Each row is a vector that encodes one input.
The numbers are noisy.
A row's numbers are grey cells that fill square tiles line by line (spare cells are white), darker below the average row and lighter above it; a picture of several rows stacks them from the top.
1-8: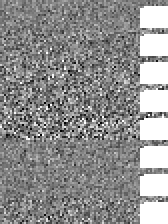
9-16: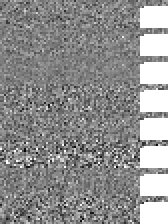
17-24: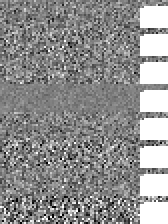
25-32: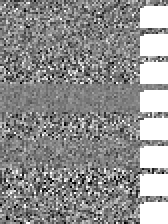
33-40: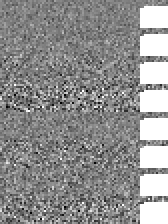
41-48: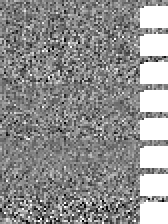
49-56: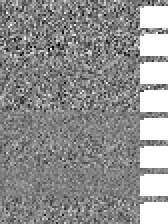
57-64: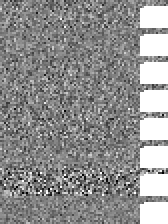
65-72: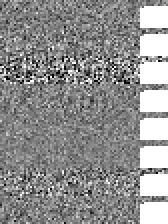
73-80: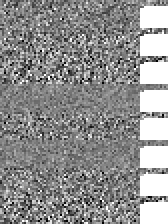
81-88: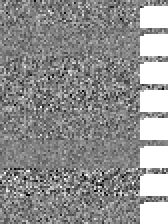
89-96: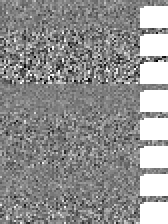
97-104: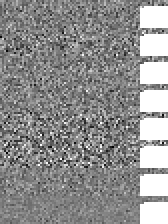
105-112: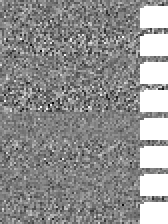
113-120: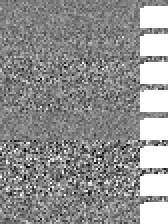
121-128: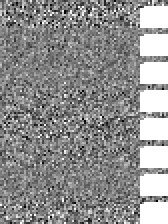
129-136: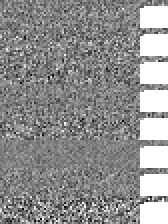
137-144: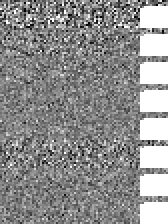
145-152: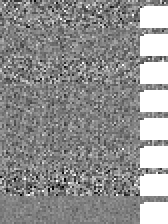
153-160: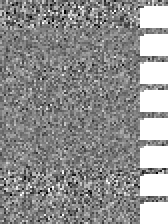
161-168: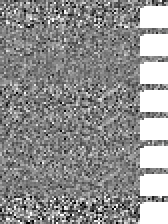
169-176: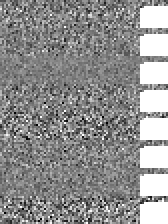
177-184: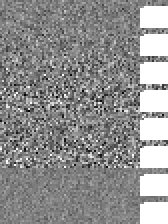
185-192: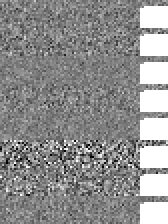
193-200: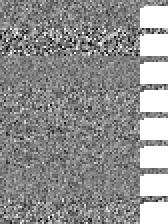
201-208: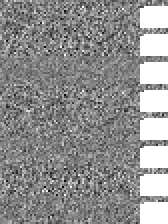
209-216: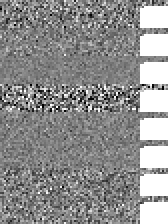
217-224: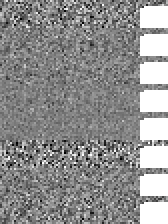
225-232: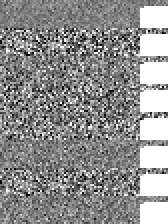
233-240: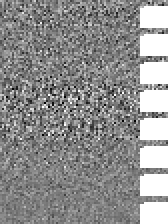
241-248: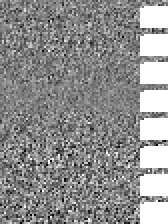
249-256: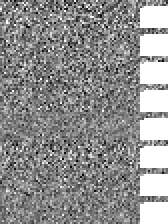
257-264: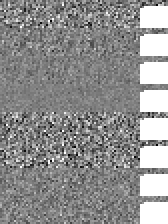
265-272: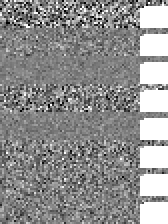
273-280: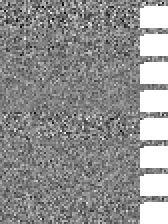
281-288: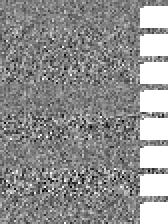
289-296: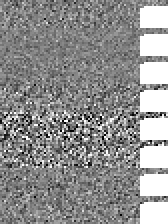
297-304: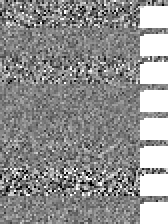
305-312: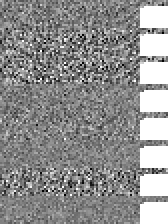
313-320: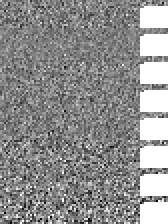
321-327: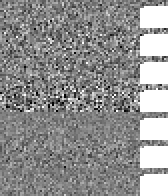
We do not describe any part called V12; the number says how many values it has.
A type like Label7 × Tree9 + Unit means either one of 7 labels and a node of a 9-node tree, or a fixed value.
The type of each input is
(Circle16 + V12) × Line9 + Line14.
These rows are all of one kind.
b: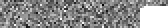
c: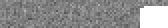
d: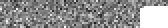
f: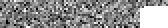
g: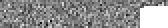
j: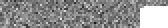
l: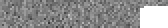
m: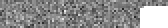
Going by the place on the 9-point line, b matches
g and m.
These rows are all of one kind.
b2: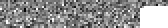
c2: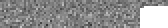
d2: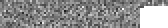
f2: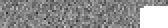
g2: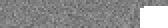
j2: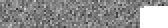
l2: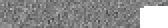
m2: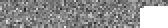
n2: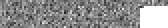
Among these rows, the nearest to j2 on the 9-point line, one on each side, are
f2 and l2.
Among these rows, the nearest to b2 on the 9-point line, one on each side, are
g2 and m2.
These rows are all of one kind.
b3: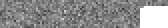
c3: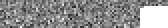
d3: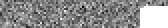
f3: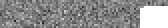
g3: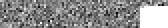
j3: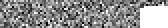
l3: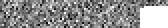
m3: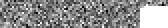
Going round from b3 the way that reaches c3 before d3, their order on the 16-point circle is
b3, c3, g3, m3, f3, j3, d3, l3.
